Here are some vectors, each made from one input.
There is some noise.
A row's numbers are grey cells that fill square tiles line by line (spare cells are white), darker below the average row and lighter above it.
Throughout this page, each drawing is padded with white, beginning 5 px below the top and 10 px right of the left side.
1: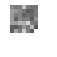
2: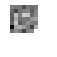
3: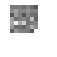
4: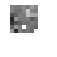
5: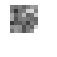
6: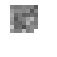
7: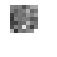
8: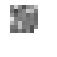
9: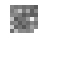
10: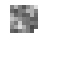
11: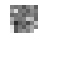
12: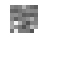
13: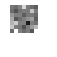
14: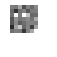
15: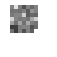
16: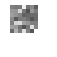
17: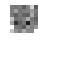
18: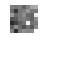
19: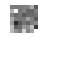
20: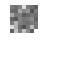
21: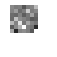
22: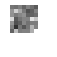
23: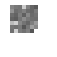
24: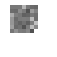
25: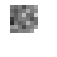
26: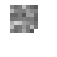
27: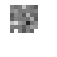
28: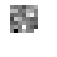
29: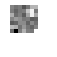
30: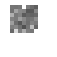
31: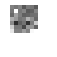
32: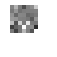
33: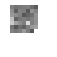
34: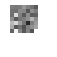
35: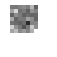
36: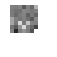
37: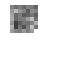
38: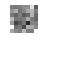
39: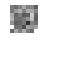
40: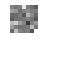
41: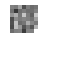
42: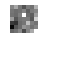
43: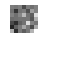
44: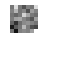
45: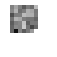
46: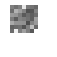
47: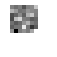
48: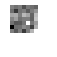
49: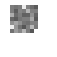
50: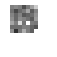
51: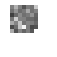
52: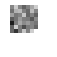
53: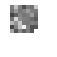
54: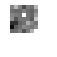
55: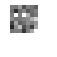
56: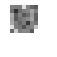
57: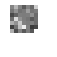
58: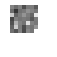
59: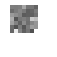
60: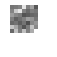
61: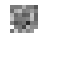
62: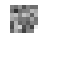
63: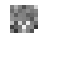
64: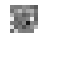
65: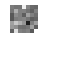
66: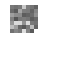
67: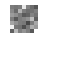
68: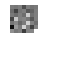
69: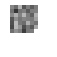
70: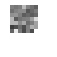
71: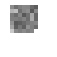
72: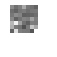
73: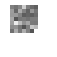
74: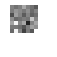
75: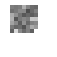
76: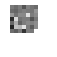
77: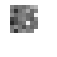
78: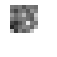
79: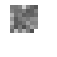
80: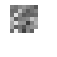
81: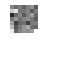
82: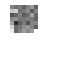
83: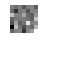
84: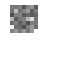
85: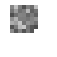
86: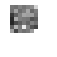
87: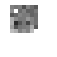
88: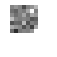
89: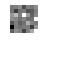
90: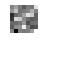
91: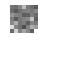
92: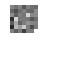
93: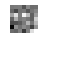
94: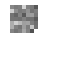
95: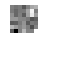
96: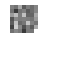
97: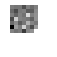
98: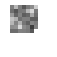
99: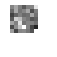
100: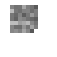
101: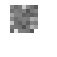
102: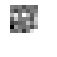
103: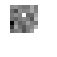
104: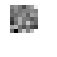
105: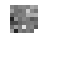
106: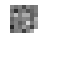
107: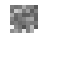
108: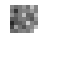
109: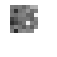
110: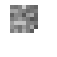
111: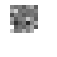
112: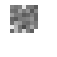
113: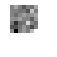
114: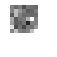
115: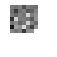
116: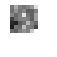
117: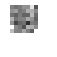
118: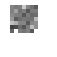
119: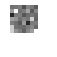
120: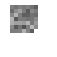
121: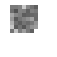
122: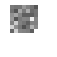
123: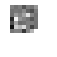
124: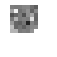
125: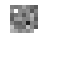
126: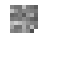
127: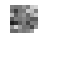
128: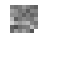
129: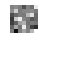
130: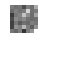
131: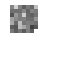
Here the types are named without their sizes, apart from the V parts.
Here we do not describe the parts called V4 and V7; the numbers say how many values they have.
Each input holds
a point on a line and a value of V7, together with either a point on a line, or a value of V4.
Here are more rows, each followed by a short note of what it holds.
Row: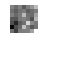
a point on a line, a value of V4 and a value of V7
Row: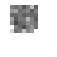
a point on each of two lines and a value of V7
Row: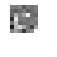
a point on a line, a value of V4 and a value of V7
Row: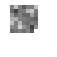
a point on a line, a value of V4 and a value of V7
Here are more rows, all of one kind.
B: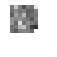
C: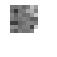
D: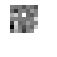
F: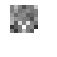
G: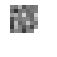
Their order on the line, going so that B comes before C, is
D, G, B, F, C.
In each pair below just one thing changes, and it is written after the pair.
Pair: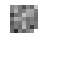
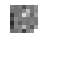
the value of V4
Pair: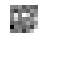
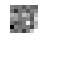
the place on the line
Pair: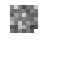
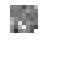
the place on the line
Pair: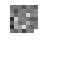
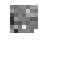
the value of V4
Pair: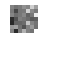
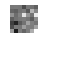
the value of V7
